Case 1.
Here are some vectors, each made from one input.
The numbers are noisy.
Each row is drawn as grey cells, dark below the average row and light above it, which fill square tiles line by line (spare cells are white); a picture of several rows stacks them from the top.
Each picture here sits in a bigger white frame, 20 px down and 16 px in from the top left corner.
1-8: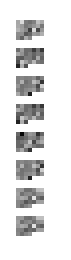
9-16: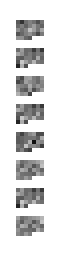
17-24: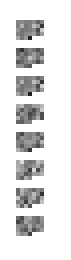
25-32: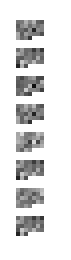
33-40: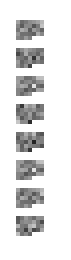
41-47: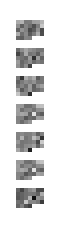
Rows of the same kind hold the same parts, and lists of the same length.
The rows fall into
3 kinds.
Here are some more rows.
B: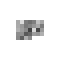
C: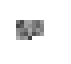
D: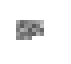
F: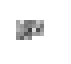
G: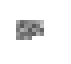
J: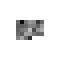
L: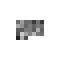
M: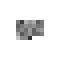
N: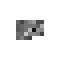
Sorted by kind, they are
B, D, F, G
C, J, M, N
L

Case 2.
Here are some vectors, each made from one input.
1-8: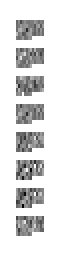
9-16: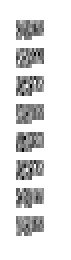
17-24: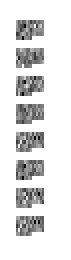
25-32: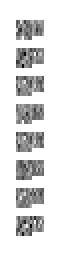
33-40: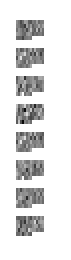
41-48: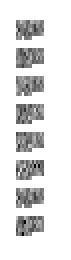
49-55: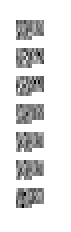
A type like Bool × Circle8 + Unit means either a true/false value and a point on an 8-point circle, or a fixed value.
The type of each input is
Bool × Tree8.
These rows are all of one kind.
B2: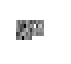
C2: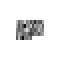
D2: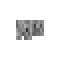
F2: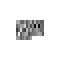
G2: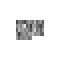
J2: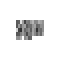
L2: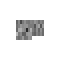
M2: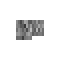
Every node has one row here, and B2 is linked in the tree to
C2 and M2.
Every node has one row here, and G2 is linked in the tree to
F2 and L2.
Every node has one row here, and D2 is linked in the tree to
J2 and L2.
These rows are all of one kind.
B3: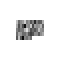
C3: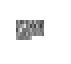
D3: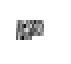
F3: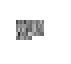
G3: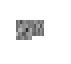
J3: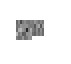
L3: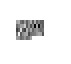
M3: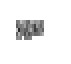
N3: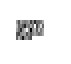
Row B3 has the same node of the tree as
D3 and N3.
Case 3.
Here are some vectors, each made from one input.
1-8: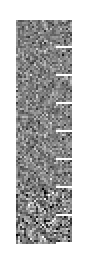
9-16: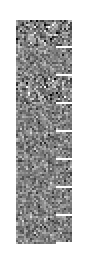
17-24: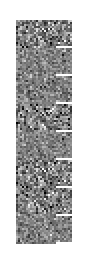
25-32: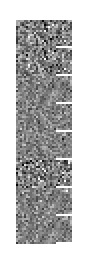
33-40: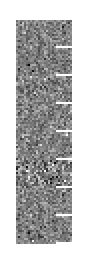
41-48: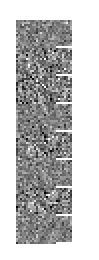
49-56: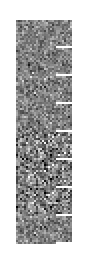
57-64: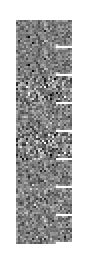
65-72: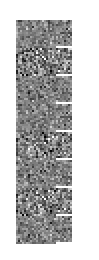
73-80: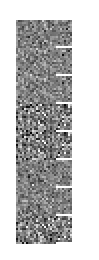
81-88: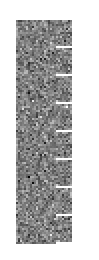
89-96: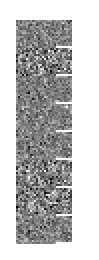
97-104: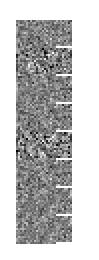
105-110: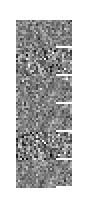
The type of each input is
Line7 + Line14.
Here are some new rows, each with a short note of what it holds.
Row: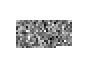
a point on a 7-point line
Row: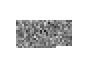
a point on a 14-point line
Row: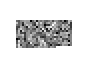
a point on a 7-point line
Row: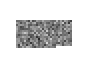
a point on a 14-point line
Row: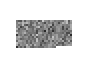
a point on a 14-point line
